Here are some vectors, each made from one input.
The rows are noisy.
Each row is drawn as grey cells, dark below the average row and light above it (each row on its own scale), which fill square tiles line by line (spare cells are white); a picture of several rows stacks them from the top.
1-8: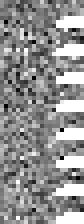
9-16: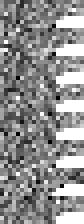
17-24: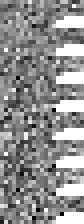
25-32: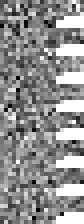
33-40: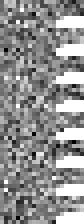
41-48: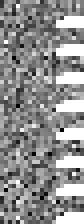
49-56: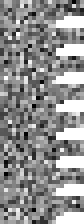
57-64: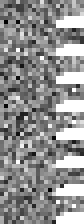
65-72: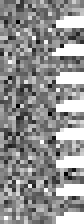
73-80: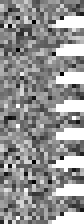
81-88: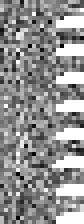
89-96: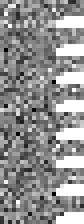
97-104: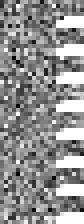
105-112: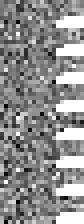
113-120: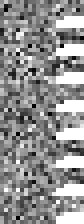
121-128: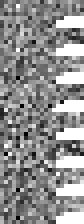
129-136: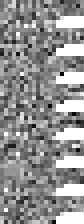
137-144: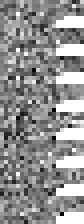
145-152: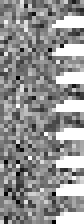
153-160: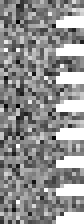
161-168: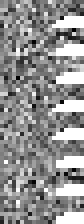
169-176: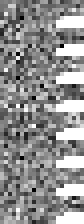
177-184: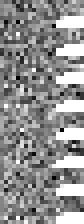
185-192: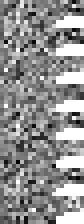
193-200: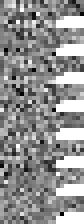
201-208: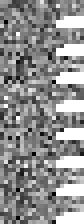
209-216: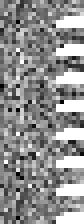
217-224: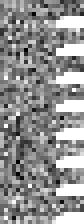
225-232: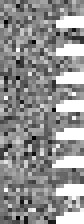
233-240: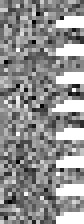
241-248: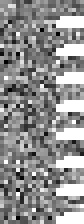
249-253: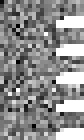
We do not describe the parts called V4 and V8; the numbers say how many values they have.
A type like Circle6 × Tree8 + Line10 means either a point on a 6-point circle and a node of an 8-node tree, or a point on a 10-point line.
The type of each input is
Bool × (Tree7 + Unit) × V8 + Line5 × Line6 + V4.
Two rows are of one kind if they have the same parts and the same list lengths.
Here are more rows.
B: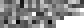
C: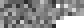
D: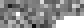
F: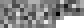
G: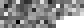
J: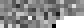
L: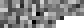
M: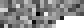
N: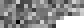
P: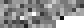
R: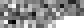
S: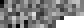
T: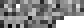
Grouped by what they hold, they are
B, L, M, P
C, G, N, R
D, F, J
S, T

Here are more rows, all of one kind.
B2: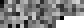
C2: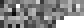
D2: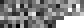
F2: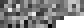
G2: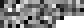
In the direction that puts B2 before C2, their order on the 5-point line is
G2, F2, B2, D2, C2.
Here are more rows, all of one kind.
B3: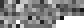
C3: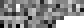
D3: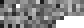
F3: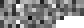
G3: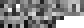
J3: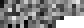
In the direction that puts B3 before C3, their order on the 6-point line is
B3, J3, F3, G3, D3, C3.
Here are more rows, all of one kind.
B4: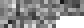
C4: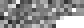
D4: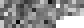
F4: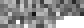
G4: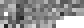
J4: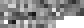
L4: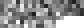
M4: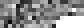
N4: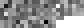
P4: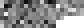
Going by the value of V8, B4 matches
F4, L4 and M4.
